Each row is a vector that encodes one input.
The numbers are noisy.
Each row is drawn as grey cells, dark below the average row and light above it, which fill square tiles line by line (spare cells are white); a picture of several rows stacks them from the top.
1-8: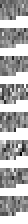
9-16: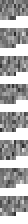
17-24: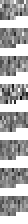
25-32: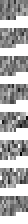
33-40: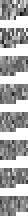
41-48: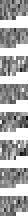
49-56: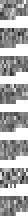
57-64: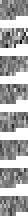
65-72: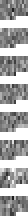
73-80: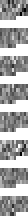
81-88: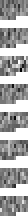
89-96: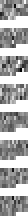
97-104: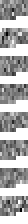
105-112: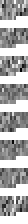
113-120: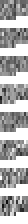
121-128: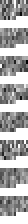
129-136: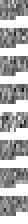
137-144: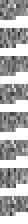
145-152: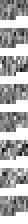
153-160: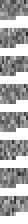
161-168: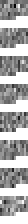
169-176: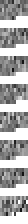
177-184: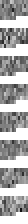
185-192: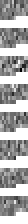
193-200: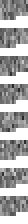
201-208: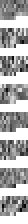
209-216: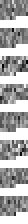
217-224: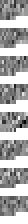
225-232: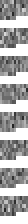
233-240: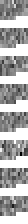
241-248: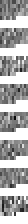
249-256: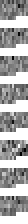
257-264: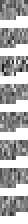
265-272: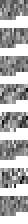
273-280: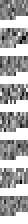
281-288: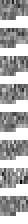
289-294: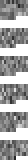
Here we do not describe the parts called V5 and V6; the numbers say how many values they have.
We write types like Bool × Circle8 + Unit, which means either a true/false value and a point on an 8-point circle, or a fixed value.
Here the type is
(Bool × Bool × Bool + Unit) × V5 × V6 + Circle10 × Circle10.
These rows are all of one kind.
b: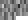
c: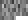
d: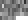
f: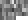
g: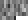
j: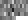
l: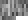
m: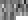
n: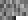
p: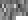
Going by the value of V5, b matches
c and d.
